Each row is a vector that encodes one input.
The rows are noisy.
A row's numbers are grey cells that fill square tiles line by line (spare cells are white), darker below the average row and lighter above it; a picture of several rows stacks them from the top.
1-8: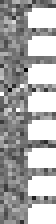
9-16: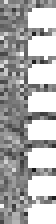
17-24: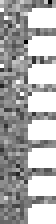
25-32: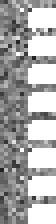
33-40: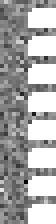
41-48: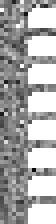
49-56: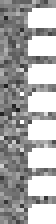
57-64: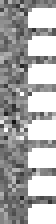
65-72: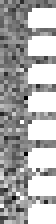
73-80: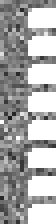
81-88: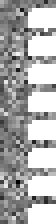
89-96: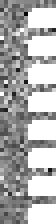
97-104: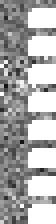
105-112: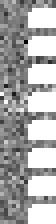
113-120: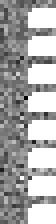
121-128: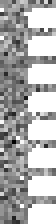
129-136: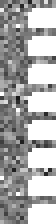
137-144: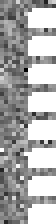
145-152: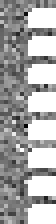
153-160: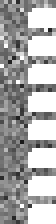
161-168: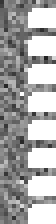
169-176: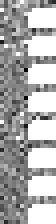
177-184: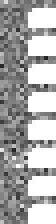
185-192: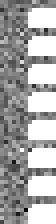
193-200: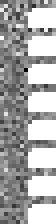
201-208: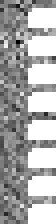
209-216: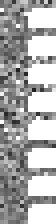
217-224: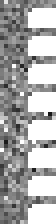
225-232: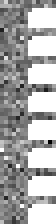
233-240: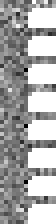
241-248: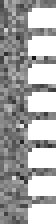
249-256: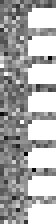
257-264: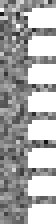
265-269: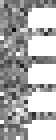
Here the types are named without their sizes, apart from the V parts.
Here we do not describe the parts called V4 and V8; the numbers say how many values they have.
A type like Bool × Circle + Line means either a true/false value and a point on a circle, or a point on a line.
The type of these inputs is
(Bool × Bool × Bool × Bool + Unit) × Line × Tree + V4 × V8.
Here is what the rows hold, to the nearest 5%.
About 80% of them hold a point on a line and a node of a tree, together with either a fixed value, or four true/false values. The rest hold a value of V4 and a value of V8.
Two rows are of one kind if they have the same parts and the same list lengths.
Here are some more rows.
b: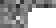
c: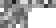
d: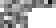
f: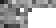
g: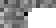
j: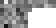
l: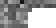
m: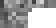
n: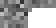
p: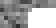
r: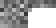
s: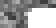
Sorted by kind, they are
b, f, j, m
c, d
g, l, n, p, r, s

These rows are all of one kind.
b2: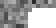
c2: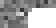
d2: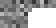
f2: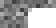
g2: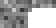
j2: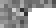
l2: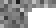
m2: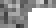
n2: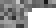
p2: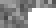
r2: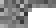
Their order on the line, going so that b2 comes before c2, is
d2, m2, n2, b2, c2, f2, p2, l2, r2, g2, j2.
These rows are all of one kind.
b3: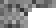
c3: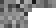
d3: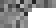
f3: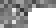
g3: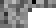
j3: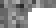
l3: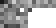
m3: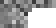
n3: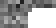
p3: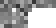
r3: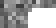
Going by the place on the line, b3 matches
c3, d3, n3 and r3.
